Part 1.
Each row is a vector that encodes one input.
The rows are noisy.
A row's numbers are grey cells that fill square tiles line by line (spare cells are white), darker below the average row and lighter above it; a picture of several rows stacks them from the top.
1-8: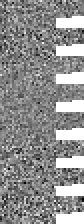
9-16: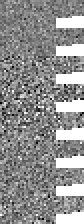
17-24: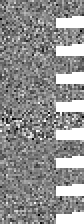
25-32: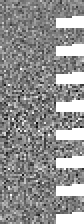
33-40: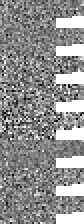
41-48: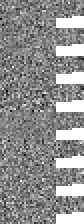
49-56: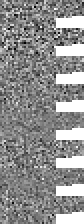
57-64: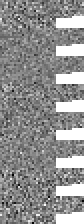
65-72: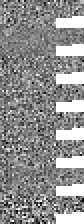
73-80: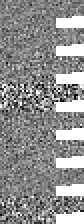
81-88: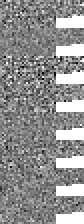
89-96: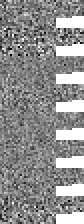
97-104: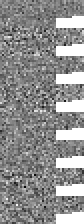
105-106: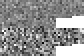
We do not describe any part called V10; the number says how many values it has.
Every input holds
either a point on a 7-point line, or a true/false value and a value of V10.
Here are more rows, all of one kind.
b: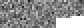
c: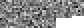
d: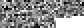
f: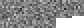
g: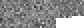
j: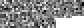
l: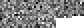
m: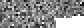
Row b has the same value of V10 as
c and d.
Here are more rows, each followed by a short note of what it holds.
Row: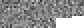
a point on a 7-point line
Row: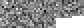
a true/false value and a value of V10
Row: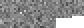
a true/false value and a value of V10
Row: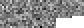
a true/false value and a value of V10
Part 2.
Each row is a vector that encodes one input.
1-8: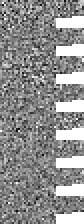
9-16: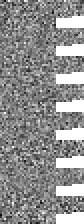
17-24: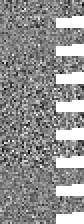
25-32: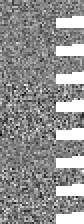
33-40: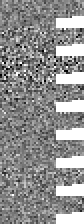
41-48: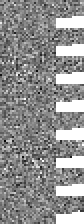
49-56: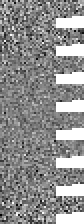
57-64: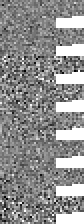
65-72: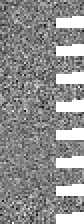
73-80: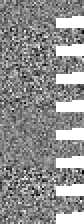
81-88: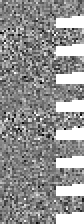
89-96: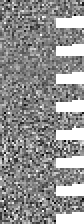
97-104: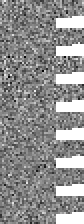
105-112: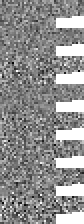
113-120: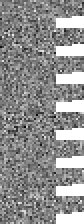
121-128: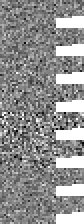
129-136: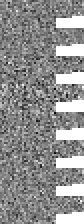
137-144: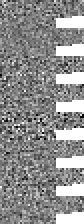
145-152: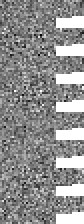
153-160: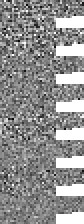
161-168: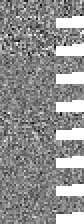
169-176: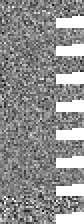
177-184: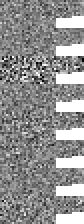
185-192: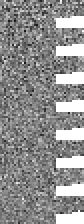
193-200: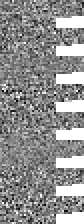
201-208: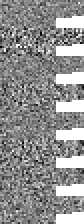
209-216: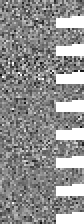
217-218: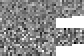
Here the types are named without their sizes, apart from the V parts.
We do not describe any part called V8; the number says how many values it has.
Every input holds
either a point on a circle and a value of V8, or a point on a line.
